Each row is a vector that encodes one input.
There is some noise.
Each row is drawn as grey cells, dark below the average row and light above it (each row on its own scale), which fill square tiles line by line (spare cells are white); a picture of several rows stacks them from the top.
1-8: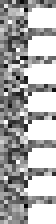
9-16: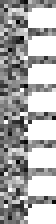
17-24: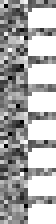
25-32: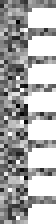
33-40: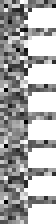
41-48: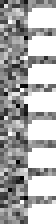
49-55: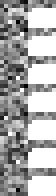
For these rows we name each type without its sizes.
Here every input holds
a node of a tree and a true/false value.
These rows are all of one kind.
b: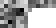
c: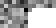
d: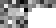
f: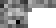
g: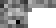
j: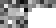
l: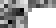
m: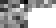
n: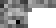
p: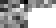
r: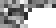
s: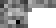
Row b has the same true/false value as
l and r.
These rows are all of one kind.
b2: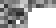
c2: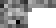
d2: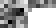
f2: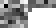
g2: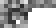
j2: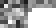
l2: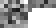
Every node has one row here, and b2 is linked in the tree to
d2.
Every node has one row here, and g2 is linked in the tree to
l2.
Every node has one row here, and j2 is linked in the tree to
c2.
